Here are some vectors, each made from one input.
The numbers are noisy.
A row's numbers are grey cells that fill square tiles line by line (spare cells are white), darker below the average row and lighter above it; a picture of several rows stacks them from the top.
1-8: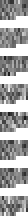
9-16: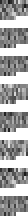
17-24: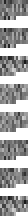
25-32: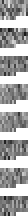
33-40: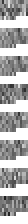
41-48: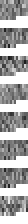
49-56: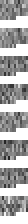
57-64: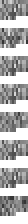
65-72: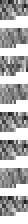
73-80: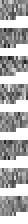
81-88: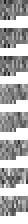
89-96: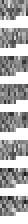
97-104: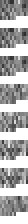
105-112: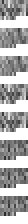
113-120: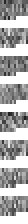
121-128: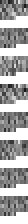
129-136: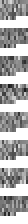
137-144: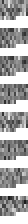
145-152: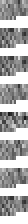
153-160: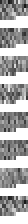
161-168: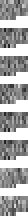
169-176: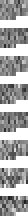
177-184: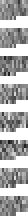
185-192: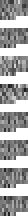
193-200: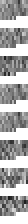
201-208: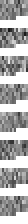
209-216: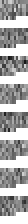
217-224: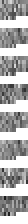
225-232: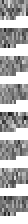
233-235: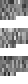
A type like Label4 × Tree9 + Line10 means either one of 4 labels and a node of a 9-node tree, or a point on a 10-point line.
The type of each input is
Line8.
